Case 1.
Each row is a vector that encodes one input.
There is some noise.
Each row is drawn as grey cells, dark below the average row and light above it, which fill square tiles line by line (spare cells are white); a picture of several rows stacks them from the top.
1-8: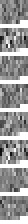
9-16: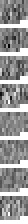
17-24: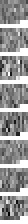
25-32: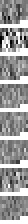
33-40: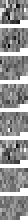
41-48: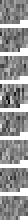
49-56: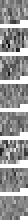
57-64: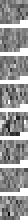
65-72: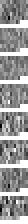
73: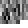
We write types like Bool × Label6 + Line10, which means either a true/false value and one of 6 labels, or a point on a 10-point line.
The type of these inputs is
Line11 × Line11.
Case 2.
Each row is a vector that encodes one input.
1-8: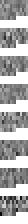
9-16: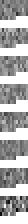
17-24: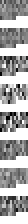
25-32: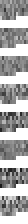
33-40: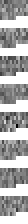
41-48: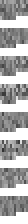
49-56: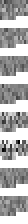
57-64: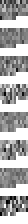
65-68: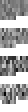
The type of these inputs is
Line7.
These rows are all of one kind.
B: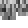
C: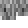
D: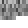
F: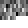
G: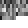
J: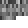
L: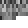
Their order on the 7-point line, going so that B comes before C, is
F, D, B, C, J, L, G.
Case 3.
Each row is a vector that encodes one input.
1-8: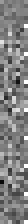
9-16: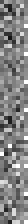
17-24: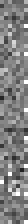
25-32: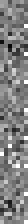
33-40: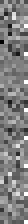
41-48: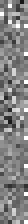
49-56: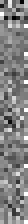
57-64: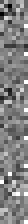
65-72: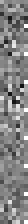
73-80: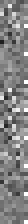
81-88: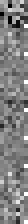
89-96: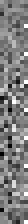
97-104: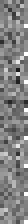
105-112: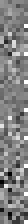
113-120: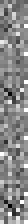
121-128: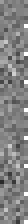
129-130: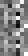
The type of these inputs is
Tree11.
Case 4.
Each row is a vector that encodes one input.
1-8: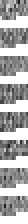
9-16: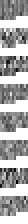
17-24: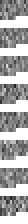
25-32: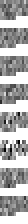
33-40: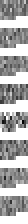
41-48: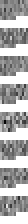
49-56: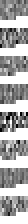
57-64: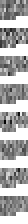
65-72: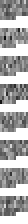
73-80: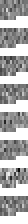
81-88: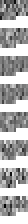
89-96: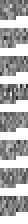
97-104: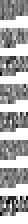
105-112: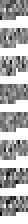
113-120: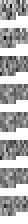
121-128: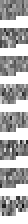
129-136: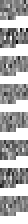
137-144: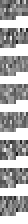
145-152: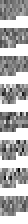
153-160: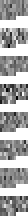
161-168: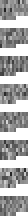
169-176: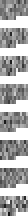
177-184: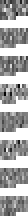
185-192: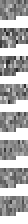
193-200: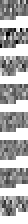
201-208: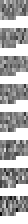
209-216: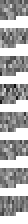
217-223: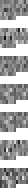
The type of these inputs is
Circle14.
